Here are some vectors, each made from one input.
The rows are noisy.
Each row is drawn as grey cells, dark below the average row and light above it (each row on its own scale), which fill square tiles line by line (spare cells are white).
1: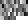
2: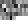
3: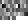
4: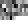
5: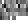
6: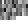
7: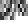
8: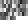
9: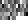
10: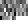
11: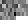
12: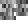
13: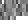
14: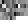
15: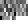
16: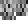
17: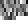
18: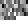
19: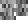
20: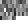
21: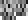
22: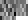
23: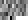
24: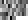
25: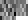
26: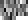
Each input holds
a point on a 4-point line.
